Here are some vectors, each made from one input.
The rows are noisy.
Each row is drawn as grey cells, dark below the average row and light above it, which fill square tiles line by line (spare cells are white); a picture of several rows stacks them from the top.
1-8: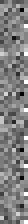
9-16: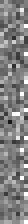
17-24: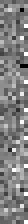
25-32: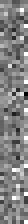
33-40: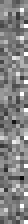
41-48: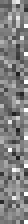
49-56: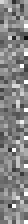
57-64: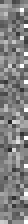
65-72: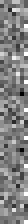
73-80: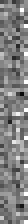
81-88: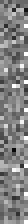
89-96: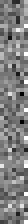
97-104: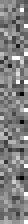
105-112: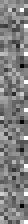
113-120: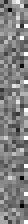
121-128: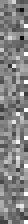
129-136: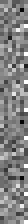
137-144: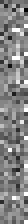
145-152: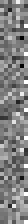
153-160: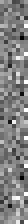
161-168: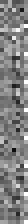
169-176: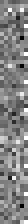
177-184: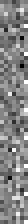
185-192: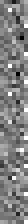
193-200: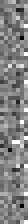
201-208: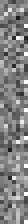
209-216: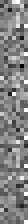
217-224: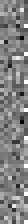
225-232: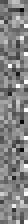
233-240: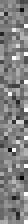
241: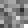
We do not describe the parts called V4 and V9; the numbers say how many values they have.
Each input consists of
two labels (each one of 10), a point on a 6-point line, a value of V4 and a value of V9.
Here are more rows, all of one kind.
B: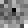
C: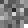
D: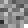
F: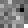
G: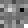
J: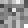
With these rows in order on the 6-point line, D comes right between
C and F.
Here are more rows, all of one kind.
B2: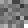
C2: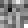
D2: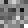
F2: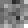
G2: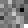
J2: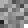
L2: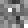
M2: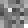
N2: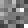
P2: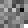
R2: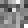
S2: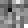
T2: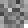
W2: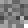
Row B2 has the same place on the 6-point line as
L2, M2, N2 and P2.
